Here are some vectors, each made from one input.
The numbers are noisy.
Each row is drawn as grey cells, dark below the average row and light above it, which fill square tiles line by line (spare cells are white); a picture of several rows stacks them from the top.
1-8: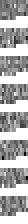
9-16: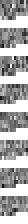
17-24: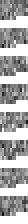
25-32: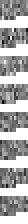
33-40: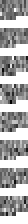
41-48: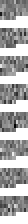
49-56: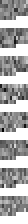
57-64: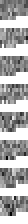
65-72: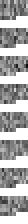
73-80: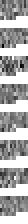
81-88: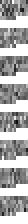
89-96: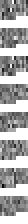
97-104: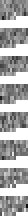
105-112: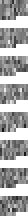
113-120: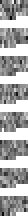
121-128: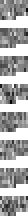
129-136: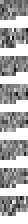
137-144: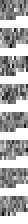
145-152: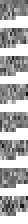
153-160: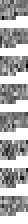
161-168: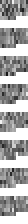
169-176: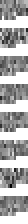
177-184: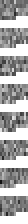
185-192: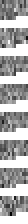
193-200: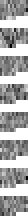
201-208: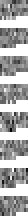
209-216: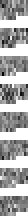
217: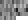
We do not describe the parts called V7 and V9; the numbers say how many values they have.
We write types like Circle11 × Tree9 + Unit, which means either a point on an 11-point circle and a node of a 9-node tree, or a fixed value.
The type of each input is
(Bool × Line5 + V9) × V7 + Label4.
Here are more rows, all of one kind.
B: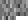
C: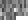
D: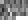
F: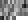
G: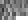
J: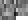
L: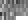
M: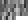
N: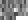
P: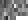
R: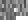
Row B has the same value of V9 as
C, F and N.
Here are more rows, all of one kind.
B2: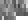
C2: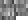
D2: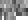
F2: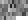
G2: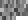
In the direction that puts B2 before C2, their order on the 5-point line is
B2, D2, C2, F2, G2.
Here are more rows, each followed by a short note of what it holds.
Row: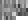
a point on a 5-point line, a true/false value and a value of V7
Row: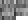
a value of V7 and a value of V9
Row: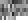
a point on a 5-point line, a true/false value and a value of V7
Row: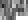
one of 4 labels
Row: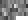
a value of V7 and a value of V9
